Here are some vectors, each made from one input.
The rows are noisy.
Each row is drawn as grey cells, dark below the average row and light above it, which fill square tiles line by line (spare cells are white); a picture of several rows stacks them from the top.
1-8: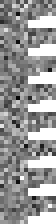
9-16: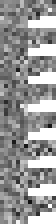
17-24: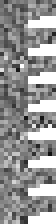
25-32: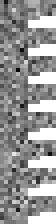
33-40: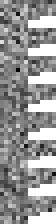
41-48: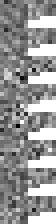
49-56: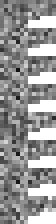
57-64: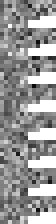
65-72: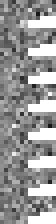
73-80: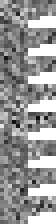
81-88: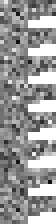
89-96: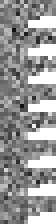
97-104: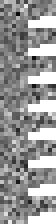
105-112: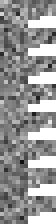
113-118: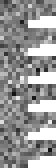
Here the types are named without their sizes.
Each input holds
either a point on a circle, or a node of a tree, or three true/false values.
